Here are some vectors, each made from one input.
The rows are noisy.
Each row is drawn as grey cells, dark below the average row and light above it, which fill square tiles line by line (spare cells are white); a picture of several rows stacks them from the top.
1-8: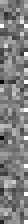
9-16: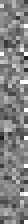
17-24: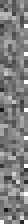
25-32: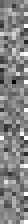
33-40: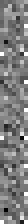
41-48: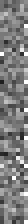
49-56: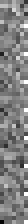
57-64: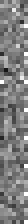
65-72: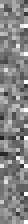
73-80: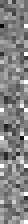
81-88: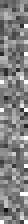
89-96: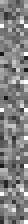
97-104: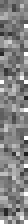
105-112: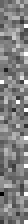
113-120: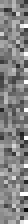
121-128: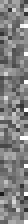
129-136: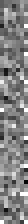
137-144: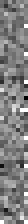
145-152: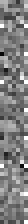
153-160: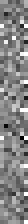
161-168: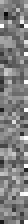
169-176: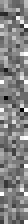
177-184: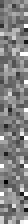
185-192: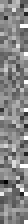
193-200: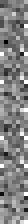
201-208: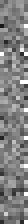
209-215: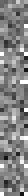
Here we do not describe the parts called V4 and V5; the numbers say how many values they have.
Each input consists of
one of 6 labels and a value of V5, together with a list of up to two items, each one of 8 labels and a value of V4.
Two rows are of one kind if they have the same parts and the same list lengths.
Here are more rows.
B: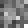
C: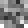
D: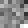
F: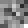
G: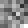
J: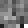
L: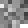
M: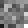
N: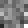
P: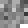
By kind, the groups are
B, J, M, N
C
D, F, G, L, P

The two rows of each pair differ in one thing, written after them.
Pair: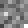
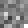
the label in item 2 of the list
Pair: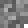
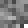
the label
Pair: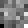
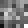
the value of V4 in item 1 of the list
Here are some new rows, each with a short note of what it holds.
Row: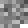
one of 6 labels and a value of V5, together with a list of one item
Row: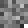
one of 6 labels and a value of V5, together with a list of two items
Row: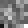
one of 6 labels and a value of V5, together with a list of two items
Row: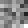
one of 6 labels and a value of V5, together with a list of one item
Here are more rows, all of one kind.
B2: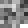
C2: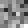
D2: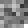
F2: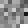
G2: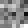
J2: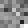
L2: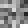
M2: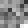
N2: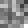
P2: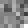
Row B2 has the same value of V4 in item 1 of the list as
C2, L2, M2 and N2.
